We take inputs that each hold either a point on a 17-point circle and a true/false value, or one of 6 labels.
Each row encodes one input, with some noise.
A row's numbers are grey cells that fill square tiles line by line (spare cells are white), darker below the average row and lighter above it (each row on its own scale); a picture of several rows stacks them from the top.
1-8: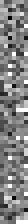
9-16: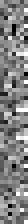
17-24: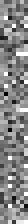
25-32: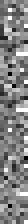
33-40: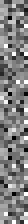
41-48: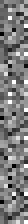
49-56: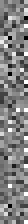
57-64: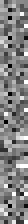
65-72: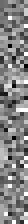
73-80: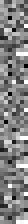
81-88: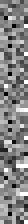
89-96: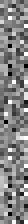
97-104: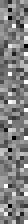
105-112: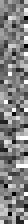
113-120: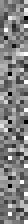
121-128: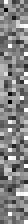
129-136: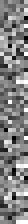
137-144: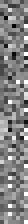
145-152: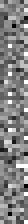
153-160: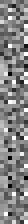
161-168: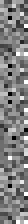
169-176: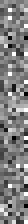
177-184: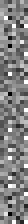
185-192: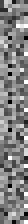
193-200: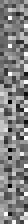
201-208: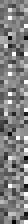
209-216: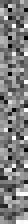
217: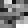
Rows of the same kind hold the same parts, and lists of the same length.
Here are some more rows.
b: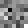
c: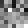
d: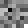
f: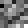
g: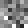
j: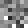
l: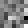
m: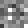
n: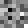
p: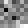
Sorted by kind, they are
b, d, g, j, l, m, n
c, f, p

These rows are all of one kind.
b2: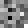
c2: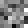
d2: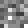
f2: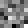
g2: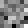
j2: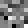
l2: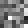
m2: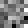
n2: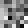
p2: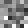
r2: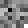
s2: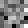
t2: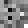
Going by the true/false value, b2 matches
n2, p2, r2 and t2.
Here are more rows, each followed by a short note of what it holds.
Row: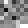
one of 6 labels
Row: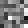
a point on a 17-point circle and a true/false value
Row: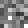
a point on a 17-point circle and a true/false value
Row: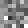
a point on a 17-point circle and a true/false value
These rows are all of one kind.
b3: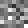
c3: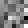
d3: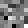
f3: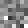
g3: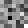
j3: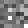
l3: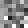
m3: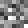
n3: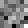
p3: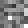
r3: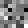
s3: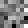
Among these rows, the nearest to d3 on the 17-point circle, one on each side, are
g3 and m3.
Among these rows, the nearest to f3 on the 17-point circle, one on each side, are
j3 and l3.
